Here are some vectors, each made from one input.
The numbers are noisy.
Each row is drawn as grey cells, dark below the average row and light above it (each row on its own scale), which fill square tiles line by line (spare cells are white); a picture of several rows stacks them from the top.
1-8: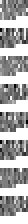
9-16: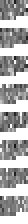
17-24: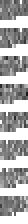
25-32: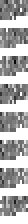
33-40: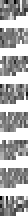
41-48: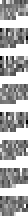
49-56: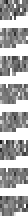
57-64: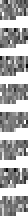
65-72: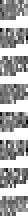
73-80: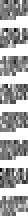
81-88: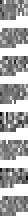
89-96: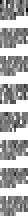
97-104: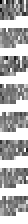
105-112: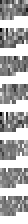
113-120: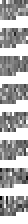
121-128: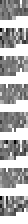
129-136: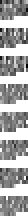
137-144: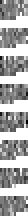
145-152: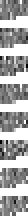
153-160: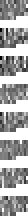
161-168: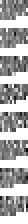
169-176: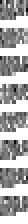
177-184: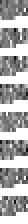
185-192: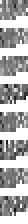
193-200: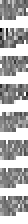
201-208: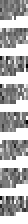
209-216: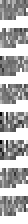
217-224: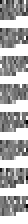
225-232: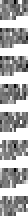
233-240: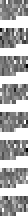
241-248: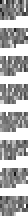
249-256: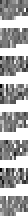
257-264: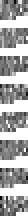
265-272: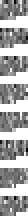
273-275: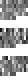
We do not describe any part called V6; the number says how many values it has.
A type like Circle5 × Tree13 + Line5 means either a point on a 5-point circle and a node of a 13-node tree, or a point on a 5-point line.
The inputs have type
Bool × Circle10 + V6.
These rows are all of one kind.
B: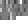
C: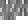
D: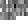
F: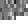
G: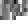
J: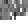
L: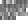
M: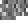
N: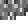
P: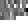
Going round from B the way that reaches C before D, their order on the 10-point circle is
B, G, M, N, J, L, F, P, C, D.
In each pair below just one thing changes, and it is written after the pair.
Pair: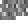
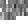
the place on the 10-point circle
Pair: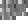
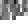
the true/false value
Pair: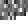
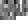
the place on the 10-point circle
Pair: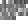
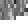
the true/false value
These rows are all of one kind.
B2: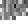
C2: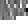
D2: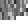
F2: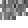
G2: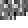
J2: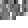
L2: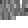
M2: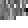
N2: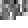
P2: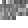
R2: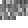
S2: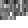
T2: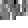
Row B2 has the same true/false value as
F2, P2 and R2.
